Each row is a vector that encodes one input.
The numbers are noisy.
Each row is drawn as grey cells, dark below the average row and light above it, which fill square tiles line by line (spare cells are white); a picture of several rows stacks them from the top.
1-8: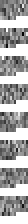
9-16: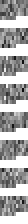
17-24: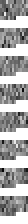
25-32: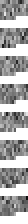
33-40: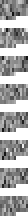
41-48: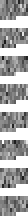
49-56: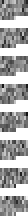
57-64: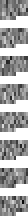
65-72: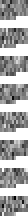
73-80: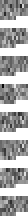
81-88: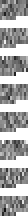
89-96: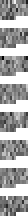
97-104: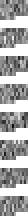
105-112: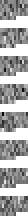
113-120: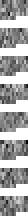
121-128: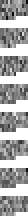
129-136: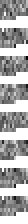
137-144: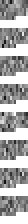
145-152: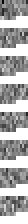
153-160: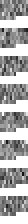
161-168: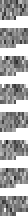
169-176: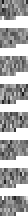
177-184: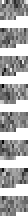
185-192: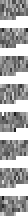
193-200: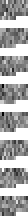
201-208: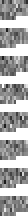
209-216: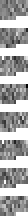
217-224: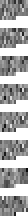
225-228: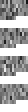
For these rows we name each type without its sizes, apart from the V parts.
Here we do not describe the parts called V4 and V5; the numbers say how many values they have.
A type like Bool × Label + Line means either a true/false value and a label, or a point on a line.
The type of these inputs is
(Label + Line) × (Tree × V4 × V5 + Unit).
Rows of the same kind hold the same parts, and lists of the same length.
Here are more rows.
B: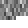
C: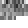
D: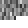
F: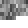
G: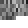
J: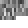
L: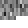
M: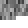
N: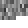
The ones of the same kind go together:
B, D, L, N
C
F, G
J, M

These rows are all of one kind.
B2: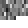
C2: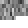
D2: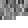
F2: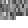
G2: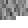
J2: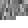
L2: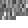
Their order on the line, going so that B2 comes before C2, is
B2, F2, L2, J2, C2, G2, D2.
